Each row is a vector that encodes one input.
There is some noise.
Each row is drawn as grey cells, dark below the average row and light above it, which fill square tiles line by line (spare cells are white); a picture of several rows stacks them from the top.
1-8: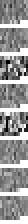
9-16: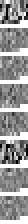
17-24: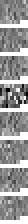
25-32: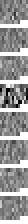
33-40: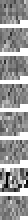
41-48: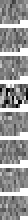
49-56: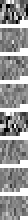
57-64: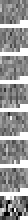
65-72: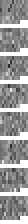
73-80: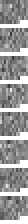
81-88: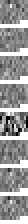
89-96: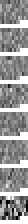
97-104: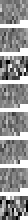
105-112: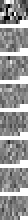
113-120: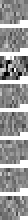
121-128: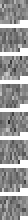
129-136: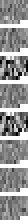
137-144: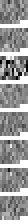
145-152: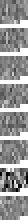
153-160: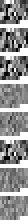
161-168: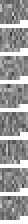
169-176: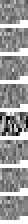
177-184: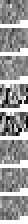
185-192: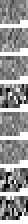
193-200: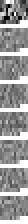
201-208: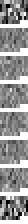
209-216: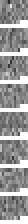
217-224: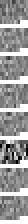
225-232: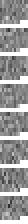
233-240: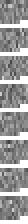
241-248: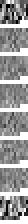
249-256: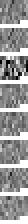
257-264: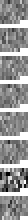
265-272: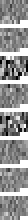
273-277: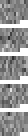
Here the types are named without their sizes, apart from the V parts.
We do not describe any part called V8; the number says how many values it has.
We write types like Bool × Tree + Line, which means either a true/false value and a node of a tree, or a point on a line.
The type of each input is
Bool × (Line + V8) + Label.
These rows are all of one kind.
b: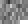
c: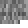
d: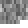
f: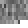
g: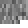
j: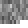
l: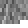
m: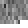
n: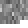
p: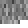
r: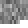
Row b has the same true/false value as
d, j, n and r.
